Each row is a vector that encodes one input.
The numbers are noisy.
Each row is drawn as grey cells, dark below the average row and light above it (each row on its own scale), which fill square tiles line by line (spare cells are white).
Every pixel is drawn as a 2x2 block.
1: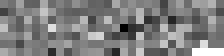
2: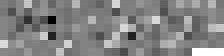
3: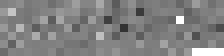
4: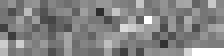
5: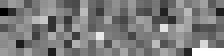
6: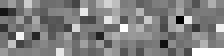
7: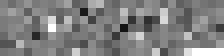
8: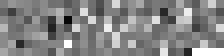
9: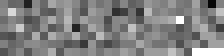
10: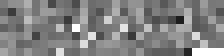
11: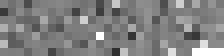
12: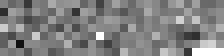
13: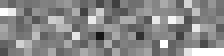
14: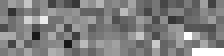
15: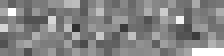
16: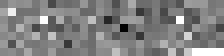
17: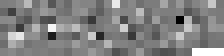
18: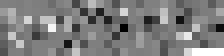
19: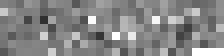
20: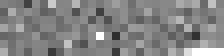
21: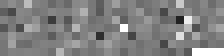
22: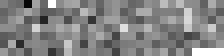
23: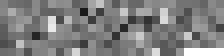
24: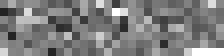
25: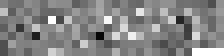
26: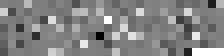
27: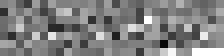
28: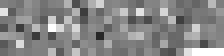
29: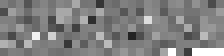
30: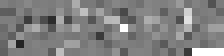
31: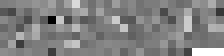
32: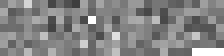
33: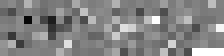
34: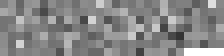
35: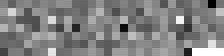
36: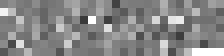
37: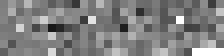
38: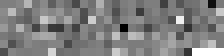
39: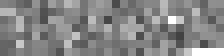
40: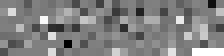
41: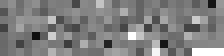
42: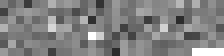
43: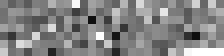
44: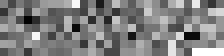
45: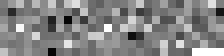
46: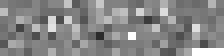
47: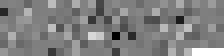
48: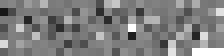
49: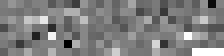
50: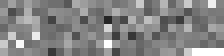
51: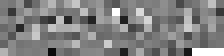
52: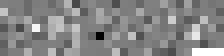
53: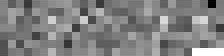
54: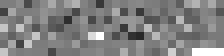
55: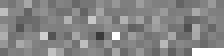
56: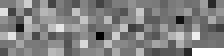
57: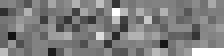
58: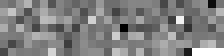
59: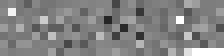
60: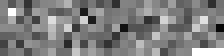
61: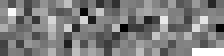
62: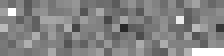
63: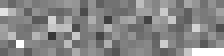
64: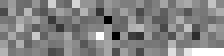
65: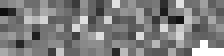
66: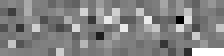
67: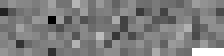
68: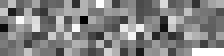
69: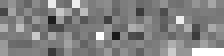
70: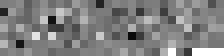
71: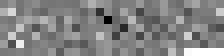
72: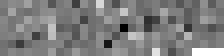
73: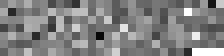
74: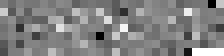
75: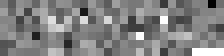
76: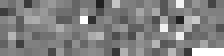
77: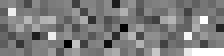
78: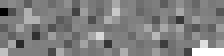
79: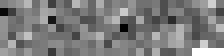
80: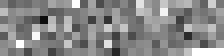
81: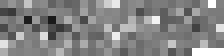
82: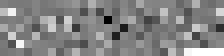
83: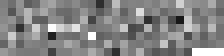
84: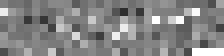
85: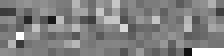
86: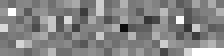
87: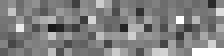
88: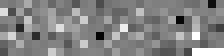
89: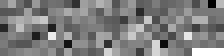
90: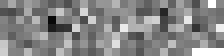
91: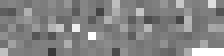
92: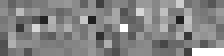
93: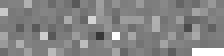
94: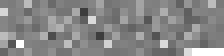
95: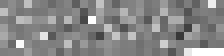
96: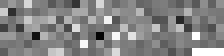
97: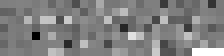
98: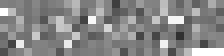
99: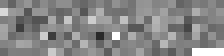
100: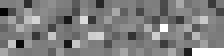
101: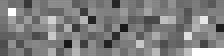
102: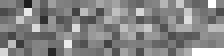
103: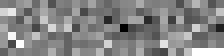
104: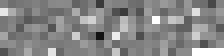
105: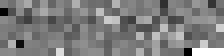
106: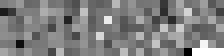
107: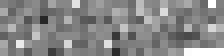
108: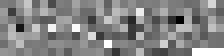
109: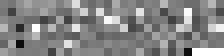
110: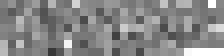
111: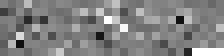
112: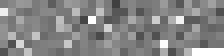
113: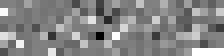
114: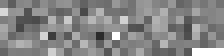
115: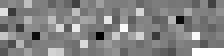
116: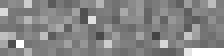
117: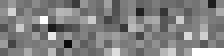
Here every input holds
a point on a 6-point line and three true/false values, together with either a fixed value, or a node of an 8-node tree.
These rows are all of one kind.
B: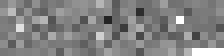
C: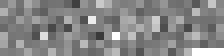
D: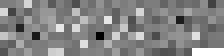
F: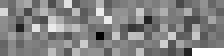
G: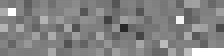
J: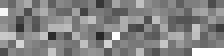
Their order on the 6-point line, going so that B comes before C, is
G, B, F, C, D, J.
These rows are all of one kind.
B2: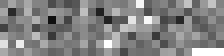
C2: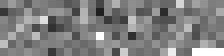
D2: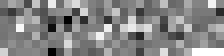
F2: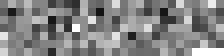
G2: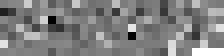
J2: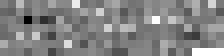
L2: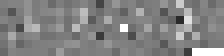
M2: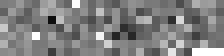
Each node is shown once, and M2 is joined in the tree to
B2 and L2.
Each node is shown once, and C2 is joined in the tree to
F2 and L2.
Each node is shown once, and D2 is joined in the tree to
F2.
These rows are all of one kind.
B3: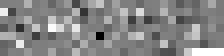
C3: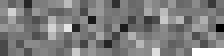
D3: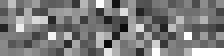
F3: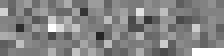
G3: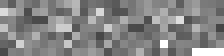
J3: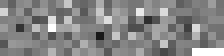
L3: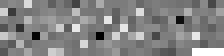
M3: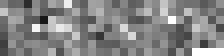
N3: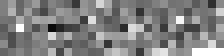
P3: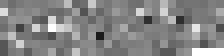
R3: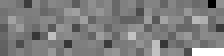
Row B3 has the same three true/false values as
F3, J3, M3 and P3.
